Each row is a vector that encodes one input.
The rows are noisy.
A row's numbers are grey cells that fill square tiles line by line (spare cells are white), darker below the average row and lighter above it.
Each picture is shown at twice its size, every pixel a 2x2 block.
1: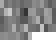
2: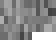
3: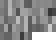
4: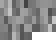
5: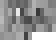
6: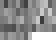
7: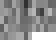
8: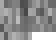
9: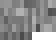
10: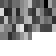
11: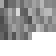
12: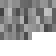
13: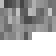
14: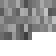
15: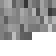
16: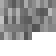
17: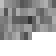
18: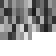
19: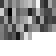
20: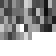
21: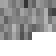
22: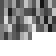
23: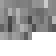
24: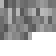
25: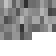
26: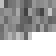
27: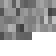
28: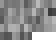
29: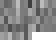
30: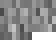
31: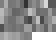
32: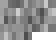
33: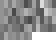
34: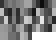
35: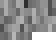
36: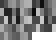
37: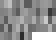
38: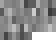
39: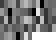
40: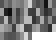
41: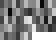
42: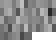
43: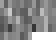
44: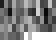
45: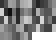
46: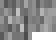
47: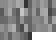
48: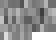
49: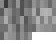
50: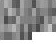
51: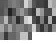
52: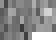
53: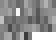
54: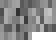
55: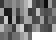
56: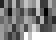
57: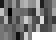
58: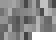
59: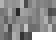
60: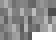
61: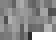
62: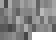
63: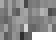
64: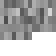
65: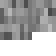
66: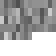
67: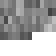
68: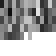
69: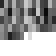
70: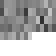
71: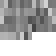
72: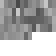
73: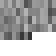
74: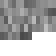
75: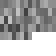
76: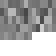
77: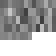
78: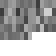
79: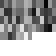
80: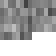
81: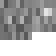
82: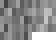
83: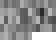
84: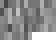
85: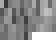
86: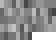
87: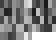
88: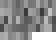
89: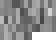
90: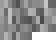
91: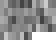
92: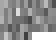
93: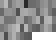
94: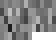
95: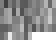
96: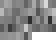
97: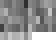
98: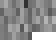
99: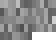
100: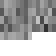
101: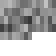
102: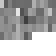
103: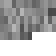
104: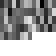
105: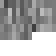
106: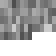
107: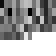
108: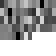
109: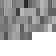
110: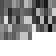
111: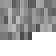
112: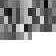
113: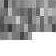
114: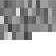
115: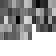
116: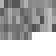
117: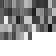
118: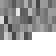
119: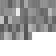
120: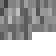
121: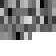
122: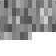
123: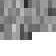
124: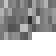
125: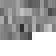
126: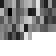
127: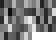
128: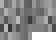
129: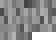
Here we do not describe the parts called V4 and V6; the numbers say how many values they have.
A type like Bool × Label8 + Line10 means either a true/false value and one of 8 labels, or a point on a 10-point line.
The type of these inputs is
Bool × V4 + (Tree7 + Unit) × V6.
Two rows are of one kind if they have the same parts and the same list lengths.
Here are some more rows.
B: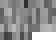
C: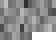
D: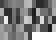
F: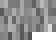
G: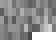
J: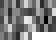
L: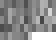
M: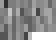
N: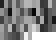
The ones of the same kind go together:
B, C, F, G
D, J, N
L, M

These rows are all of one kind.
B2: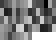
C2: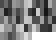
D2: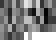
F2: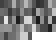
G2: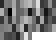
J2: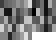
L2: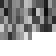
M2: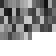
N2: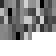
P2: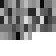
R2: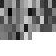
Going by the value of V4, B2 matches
G2, M2 and R2.
